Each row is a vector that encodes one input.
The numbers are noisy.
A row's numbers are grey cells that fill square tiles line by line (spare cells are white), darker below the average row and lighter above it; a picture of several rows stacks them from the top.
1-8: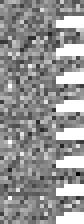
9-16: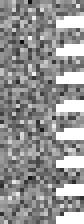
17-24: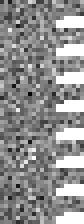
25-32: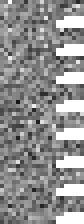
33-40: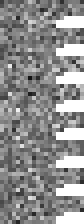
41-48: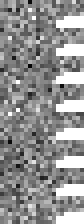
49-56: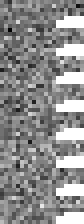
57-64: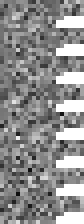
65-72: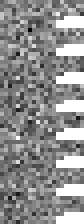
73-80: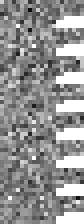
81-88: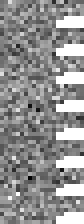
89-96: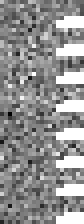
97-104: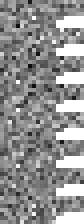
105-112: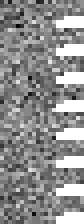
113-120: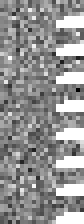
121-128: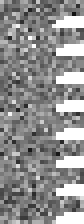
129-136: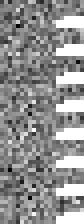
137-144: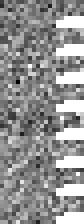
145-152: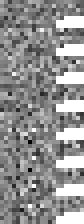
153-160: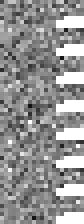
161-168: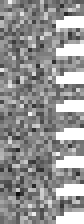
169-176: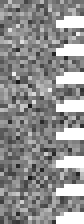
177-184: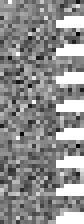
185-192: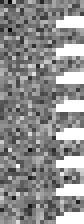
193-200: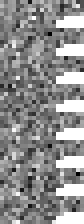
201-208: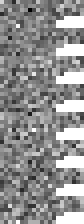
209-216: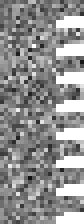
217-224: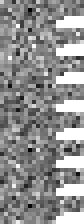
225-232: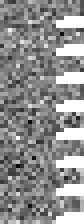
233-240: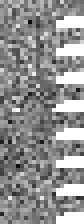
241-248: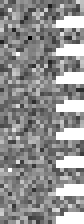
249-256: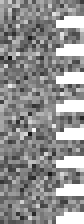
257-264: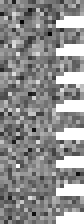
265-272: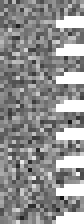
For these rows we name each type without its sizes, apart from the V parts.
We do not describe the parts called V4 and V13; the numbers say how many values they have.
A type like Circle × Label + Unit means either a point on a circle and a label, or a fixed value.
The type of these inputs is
(Bool × V4 + V13) × Line.
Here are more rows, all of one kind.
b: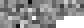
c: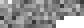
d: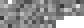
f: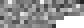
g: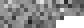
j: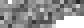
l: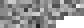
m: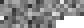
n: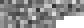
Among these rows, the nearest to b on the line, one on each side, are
f and l.
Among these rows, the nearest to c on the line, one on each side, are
g and j.
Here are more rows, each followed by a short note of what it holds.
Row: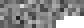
a point on a line, a true/false value and a value of V4
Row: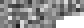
a point on a line and a value of V13
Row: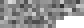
a point on a line and a value of V13
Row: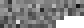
a point on a line, a true/false value and a value of V4
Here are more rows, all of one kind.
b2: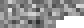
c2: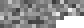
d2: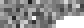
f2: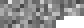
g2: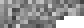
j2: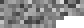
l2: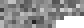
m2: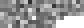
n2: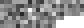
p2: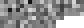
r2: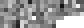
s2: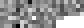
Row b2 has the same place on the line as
l2 and m2.
